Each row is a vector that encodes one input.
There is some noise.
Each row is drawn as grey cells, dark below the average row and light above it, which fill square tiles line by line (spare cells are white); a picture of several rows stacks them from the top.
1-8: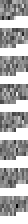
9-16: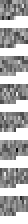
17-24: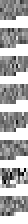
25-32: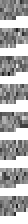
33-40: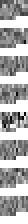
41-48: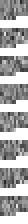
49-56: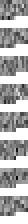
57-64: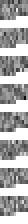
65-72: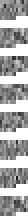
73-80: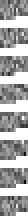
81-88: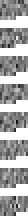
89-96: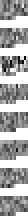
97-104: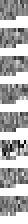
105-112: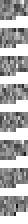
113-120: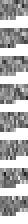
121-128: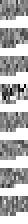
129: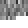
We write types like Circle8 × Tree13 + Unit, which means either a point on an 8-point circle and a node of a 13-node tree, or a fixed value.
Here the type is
List2(Bool × Label5 × Line5).
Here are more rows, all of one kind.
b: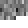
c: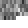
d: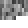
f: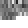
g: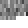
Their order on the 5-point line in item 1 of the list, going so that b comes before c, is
f, b, d, g, c.
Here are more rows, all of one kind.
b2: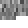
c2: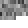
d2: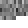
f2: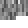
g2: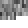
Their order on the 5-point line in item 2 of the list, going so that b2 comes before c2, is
f2, d2, g2, b2, c2.
